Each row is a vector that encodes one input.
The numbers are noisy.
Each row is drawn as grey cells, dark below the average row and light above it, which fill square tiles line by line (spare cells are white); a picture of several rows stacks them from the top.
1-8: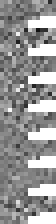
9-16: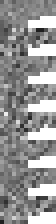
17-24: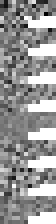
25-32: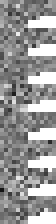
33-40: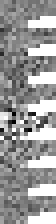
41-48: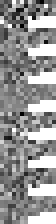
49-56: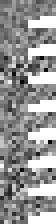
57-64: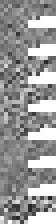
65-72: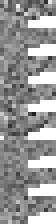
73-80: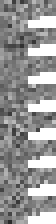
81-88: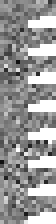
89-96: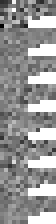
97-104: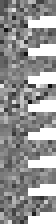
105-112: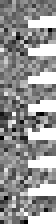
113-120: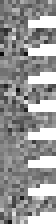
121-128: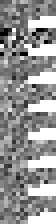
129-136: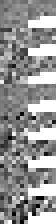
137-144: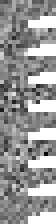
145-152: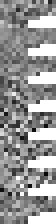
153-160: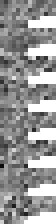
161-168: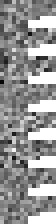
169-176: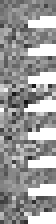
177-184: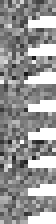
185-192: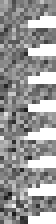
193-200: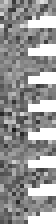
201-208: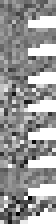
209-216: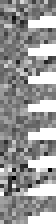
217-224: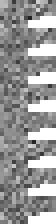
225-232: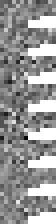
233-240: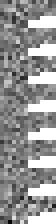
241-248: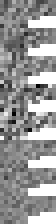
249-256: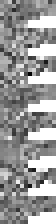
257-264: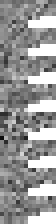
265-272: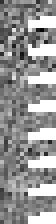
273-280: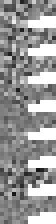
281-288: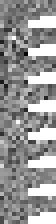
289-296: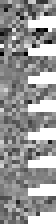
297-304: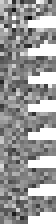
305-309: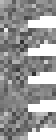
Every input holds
four true/false values, together with a list of up to three points on a 5-point line.
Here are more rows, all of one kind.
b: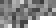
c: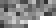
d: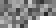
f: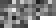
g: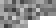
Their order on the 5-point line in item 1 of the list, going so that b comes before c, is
b, d, g, f, c.
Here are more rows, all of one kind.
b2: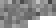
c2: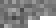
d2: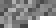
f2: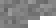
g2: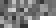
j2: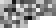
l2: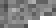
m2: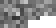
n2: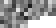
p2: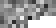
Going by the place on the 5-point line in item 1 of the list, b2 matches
c2, g2 and l2.
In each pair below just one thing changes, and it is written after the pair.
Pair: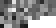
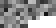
one of the four true/false values
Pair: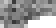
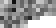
one of the four true/false values
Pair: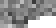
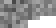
the place on the 5-point line in item 1 of the list
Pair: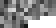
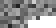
one of the four true/false values
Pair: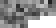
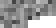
the place on the 5-point line in item 1 of the list
